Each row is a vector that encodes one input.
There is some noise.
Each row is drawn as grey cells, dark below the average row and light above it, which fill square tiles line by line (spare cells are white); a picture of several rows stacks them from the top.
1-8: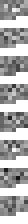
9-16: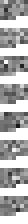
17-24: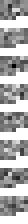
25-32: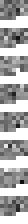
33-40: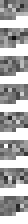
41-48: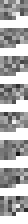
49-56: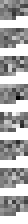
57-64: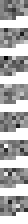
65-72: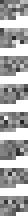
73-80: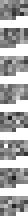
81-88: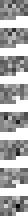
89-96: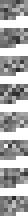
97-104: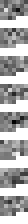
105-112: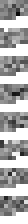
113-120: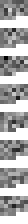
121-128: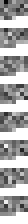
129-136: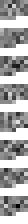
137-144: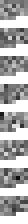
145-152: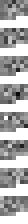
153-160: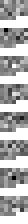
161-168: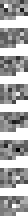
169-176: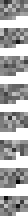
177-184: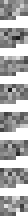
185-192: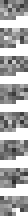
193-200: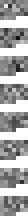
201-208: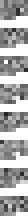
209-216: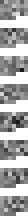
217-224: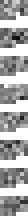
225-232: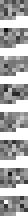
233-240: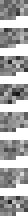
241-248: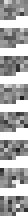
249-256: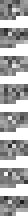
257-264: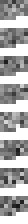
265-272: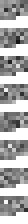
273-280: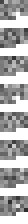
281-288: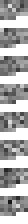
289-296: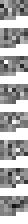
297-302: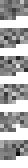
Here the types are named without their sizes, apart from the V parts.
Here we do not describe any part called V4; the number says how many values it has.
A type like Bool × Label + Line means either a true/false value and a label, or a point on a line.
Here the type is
Bool × Bool × Bool × Bool + (Circle + Line) × (Line + V4).
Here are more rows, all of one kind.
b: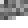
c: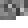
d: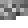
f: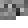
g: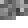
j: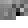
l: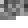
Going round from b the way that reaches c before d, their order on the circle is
b, j, g, f, c, l, d.
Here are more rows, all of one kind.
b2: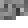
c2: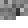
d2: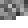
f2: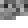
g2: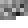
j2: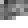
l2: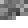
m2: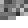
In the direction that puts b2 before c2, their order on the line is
f2, j2, l2, m2, d2, b2, c2, g2.
